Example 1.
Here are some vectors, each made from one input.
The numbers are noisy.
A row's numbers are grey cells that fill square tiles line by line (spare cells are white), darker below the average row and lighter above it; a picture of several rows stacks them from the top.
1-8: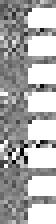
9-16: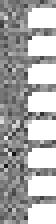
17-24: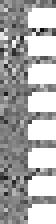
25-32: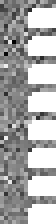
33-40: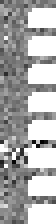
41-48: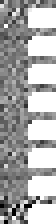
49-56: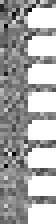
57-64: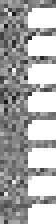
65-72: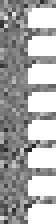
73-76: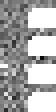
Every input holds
one of 9 labels, together with either a fixed value, or four true/false values.
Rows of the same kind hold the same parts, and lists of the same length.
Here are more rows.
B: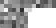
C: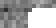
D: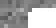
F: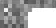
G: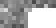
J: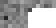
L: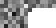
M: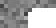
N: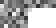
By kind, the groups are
B, F, G, L
C, D, J, M, N

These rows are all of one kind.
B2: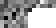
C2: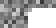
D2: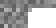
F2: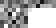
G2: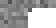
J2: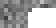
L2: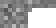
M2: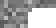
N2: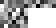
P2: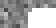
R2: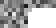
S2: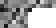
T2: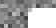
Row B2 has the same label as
N2, P2 and R2.
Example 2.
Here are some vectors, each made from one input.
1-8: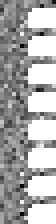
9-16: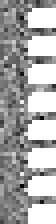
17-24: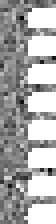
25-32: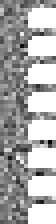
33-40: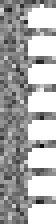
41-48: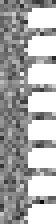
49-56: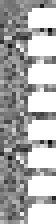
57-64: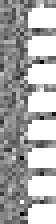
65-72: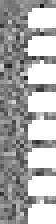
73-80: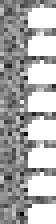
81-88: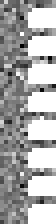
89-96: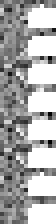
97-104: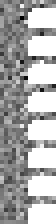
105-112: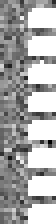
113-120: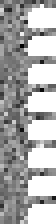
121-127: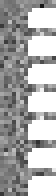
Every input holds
a list of up to two points on a 7-point line.
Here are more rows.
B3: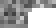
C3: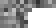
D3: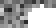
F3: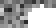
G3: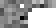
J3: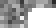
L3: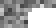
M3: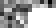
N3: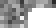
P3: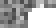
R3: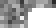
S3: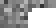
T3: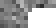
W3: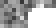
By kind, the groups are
B3, D3, F3, J3, L3, N3, P3, R3, W3
C3, G3, S3, T3
M3

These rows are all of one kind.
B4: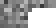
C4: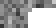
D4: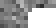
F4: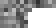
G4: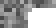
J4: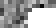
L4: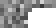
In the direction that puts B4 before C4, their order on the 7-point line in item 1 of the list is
J4, L4, B4, D4, C4, G4, F4.
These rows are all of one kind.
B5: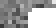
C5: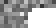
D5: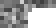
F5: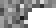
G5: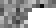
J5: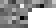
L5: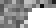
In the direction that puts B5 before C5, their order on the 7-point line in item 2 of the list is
J5, F5, G5, B5, L5, C5, D5.
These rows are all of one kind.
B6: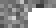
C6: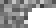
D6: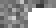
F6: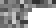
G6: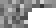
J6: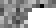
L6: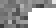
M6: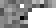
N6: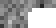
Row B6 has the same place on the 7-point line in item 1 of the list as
D6 and N6.
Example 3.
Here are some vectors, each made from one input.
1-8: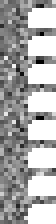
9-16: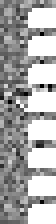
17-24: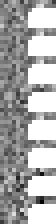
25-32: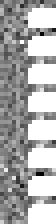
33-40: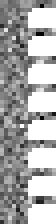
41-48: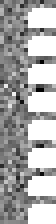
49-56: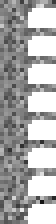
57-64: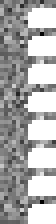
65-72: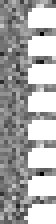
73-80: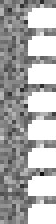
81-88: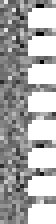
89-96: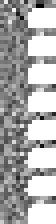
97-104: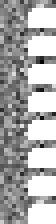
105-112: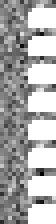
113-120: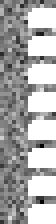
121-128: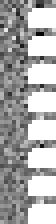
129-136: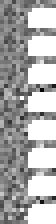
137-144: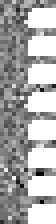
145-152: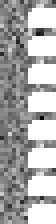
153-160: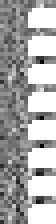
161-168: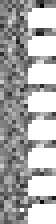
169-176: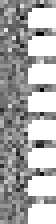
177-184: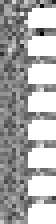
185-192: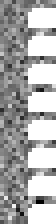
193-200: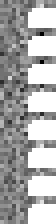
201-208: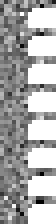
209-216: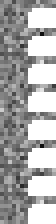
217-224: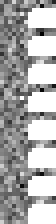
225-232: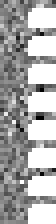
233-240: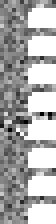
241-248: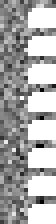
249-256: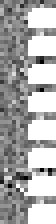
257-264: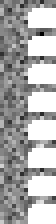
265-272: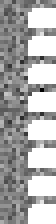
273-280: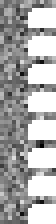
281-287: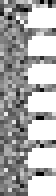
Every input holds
a list of up to two points on a 4-point line.
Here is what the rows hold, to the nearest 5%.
All of them are lists of up to two points on a 4-point line: a few are empty, 60% hold one and 40% two.
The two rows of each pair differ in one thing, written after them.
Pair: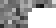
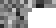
the place on the 4-point line in item 1 of the list
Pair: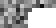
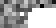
the place on the 4-point line in item 2 of the list
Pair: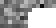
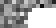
the place on the 4-point line in item 1 of the list
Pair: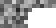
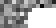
the place on the 4-point line in item 2 of the list
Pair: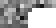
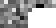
the place on the 4-point line in item 1 of the list
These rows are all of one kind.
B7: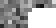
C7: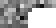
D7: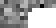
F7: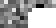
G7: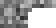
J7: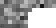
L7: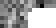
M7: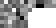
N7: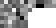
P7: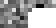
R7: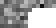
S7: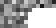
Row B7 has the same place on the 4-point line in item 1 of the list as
F7 and P7.
